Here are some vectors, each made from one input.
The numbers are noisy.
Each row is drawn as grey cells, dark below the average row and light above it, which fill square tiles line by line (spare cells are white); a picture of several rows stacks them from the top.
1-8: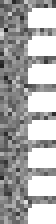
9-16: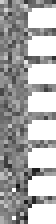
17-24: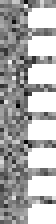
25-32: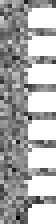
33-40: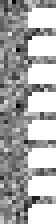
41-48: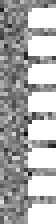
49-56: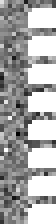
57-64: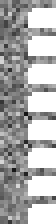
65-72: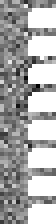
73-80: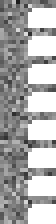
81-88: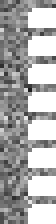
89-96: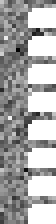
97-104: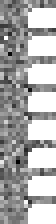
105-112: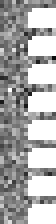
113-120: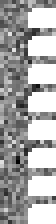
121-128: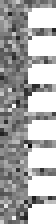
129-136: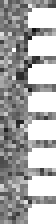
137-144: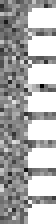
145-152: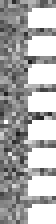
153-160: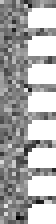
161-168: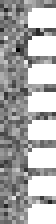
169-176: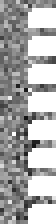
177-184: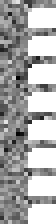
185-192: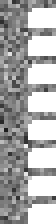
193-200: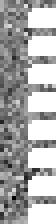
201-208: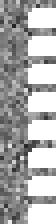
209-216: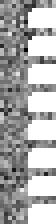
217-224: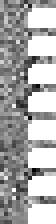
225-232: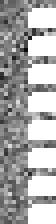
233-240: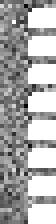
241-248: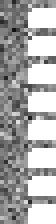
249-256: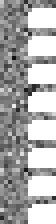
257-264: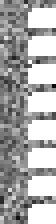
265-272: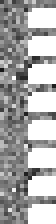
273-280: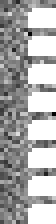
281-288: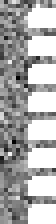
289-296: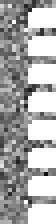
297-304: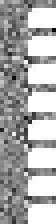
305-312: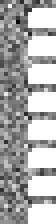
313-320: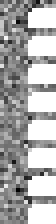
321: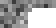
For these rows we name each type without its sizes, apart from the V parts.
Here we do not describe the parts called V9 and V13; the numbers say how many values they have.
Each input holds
either a label, or a point on a line, or a value of V9 and a value of V13.
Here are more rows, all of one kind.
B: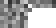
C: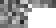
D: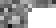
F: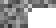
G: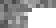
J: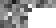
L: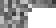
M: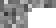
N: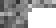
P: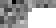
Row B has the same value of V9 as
F and P.
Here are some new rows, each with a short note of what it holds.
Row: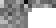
a label
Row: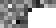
a point on a line
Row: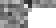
a label
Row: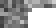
a value of V9 and a value of V13
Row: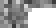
a label
